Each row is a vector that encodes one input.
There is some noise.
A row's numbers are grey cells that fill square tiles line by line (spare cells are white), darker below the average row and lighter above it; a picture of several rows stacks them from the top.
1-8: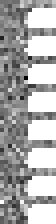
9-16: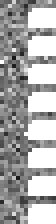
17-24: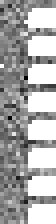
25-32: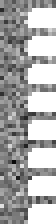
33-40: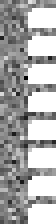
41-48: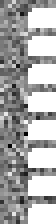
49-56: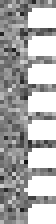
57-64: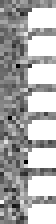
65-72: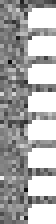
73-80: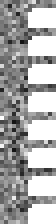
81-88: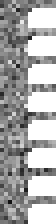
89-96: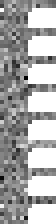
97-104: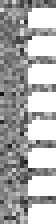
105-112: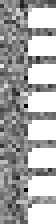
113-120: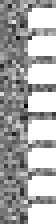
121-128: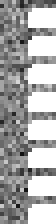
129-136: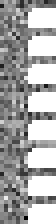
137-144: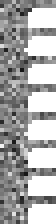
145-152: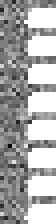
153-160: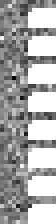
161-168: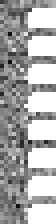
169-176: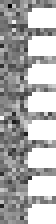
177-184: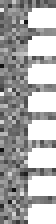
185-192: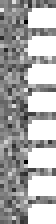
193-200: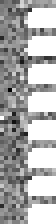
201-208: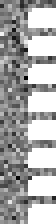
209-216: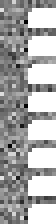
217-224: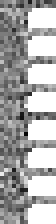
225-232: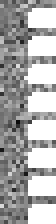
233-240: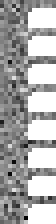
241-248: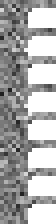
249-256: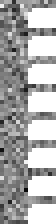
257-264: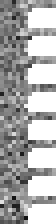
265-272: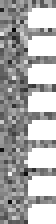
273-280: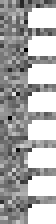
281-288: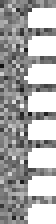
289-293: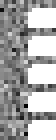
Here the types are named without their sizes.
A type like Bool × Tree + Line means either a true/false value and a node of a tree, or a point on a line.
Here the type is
Bool × (Circle + Unit).
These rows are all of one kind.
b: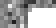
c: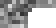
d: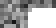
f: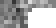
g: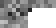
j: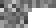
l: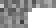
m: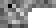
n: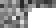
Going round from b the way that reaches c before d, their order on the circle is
b, l, c, g, f, j, m, n, d.
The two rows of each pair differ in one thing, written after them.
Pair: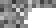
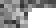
the true/false value
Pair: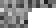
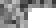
the place on the circle
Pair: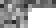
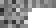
the true/false value
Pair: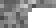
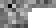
the place on the circle
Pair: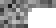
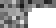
the true/false value
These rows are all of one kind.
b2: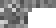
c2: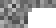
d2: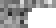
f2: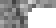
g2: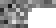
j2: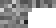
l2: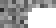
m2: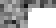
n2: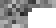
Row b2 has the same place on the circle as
c2 and f2.
